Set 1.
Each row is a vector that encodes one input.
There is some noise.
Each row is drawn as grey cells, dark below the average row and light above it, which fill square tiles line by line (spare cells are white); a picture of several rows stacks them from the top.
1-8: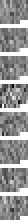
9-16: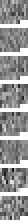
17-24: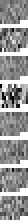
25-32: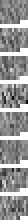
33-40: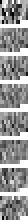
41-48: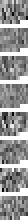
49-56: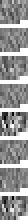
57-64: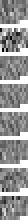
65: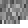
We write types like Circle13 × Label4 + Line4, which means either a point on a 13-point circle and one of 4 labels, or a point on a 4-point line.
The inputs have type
Line6.
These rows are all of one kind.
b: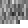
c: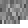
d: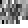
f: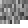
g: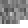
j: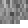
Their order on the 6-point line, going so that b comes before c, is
f, b, j, c, d, g.
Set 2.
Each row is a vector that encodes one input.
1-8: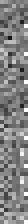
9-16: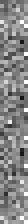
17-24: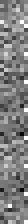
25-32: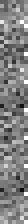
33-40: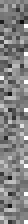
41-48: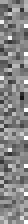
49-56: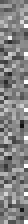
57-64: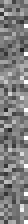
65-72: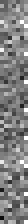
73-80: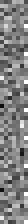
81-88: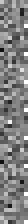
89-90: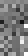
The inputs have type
Bool × Bool × Bool × Bool.
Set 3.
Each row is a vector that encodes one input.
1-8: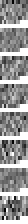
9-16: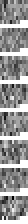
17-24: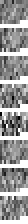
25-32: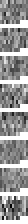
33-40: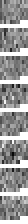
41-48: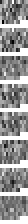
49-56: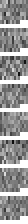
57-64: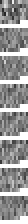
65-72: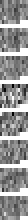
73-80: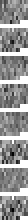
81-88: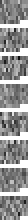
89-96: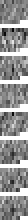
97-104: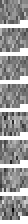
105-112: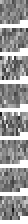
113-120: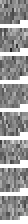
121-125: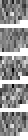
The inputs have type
Line16.
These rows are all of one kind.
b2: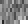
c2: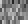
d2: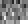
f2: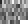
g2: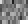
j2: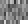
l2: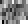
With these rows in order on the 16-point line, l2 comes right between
b2 and d2.
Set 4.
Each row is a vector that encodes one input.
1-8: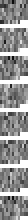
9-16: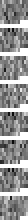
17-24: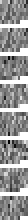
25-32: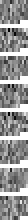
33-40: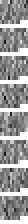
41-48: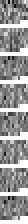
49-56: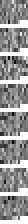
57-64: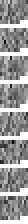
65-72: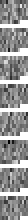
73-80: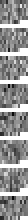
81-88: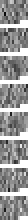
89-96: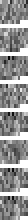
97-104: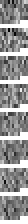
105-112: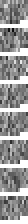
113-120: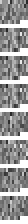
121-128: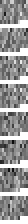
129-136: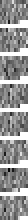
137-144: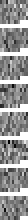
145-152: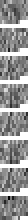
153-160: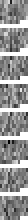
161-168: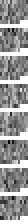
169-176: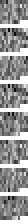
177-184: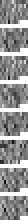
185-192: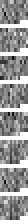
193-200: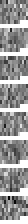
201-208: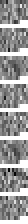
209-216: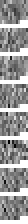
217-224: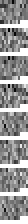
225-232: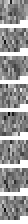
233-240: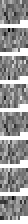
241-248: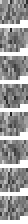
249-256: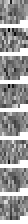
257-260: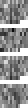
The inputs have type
Line17.
